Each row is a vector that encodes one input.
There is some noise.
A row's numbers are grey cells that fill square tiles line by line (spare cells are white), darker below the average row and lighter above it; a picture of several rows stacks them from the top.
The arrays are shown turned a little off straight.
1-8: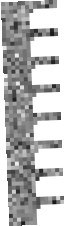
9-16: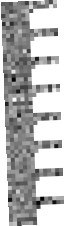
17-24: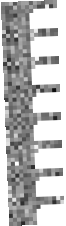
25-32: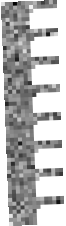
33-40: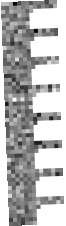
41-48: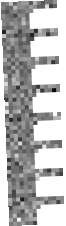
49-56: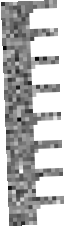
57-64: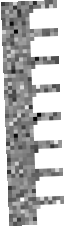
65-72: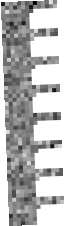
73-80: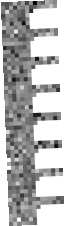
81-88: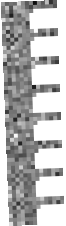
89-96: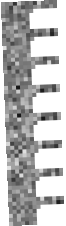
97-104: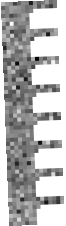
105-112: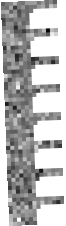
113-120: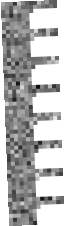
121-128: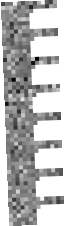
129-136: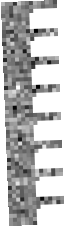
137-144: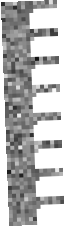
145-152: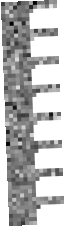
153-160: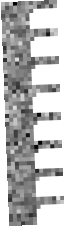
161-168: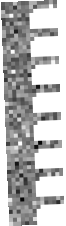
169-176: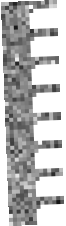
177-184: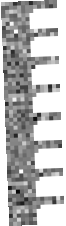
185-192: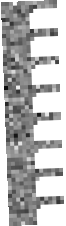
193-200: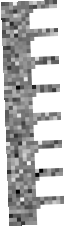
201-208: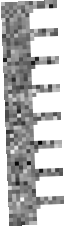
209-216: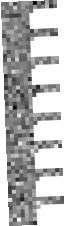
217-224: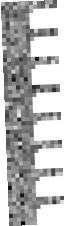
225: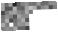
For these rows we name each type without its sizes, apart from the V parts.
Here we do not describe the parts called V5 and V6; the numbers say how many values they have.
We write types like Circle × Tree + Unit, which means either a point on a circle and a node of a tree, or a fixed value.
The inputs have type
(Line × V6 + V5) × Tree × Tree.
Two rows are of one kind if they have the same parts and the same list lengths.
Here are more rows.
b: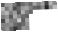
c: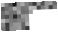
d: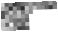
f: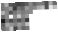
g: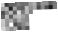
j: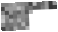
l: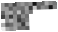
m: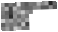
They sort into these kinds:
b, f
c, d, g, j, l, m

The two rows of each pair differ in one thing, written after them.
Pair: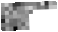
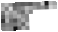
the value of V6
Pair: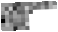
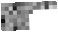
the value of V6
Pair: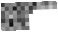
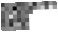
the value of V6
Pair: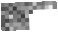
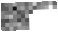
the value of V6
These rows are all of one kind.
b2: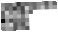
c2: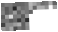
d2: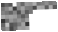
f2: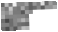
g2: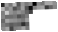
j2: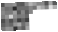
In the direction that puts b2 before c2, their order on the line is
d2, g2, f2, j2, b2, c2.
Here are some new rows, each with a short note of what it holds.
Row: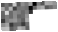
a point on a line, a node of each of two trees and a value of V6
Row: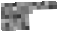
a node of each of two trees and a value of V5
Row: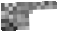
a point on a line, a node of each of two trees and a value of V6
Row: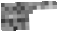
a point on a line, a node of each of two trees and a value of V6
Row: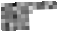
a node of each of two trees and a value of V5
